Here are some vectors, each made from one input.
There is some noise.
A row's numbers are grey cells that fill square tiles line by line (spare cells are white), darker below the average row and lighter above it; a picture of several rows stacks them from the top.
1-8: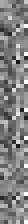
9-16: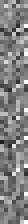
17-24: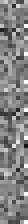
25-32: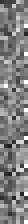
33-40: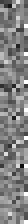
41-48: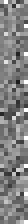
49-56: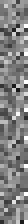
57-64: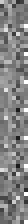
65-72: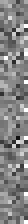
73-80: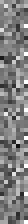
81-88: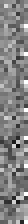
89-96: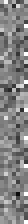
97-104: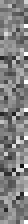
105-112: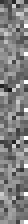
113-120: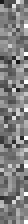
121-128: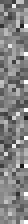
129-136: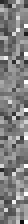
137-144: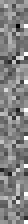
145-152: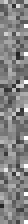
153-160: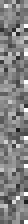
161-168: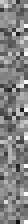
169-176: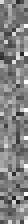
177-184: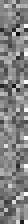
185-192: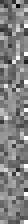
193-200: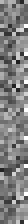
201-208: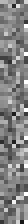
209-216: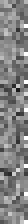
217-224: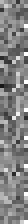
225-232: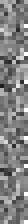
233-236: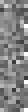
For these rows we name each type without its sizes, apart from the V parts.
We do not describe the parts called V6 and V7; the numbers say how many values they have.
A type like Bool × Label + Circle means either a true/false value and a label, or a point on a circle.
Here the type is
Bool × V6 × V7 + Line.
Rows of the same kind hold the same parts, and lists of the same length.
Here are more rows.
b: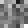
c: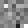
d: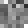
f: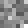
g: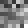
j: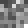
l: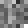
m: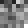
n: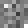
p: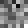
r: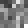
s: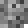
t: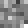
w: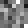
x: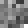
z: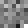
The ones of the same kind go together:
b, c, d, f, l, n, s, t, x, z
g, j, m, p, r, w

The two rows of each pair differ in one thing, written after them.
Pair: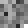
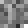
the true/false value
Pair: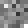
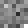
the true/false value
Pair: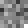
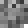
the value of V6
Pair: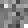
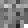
the true/false value
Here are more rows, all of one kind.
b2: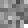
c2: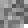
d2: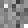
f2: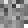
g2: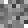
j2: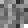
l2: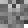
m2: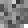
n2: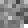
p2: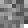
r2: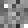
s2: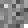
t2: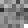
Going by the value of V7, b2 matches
d2 and f2.
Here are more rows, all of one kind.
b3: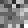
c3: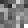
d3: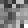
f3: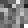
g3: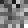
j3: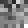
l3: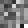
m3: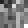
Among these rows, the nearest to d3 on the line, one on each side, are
b3 and l3.
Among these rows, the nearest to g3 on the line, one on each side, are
b3 and j3.
